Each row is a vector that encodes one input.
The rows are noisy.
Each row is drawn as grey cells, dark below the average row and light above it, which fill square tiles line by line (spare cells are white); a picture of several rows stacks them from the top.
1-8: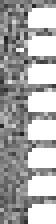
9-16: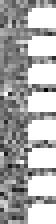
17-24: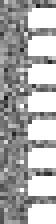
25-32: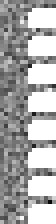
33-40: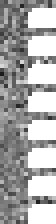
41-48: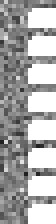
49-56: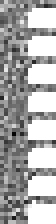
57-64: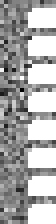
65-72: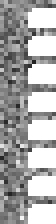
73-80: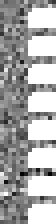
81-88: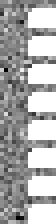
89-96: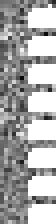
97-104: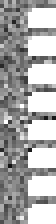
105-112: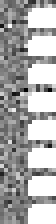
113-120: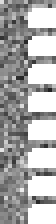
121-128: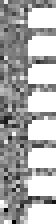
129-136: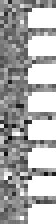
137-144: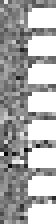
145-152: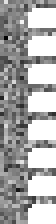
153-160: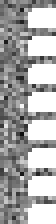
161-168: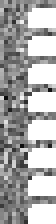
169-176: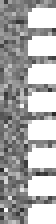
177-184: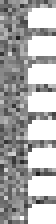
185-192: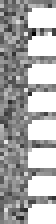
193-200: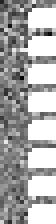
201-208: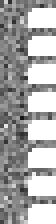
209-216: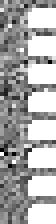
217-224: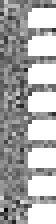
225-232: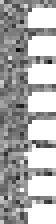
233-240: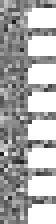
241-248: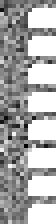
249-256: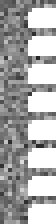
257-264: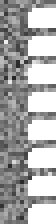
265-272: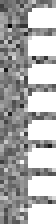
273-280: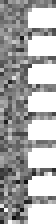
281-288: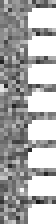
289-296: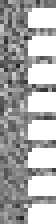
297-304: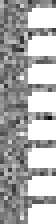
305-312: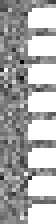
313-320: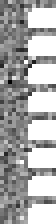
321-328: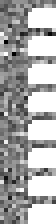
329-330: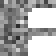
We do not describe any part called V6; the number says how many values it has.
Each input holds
a list of up to two items, each a true/false value and a value of V6.
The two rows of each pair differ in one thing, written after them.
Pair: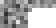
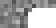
the true/false value in item 2 of the list
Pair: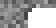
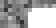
the true/false value in item 2 of the list
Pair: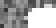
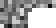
the true/false value in item 1 of the list
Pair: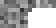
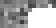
the value of V6 in item 2 of the list
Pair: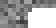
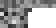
the true/false value in item 1 of the list
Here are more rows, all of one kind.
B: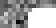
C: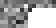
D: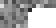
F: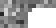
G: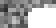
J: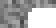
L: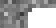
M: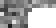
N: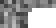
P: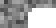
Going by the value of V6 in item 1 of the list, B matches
C, D, M and P.
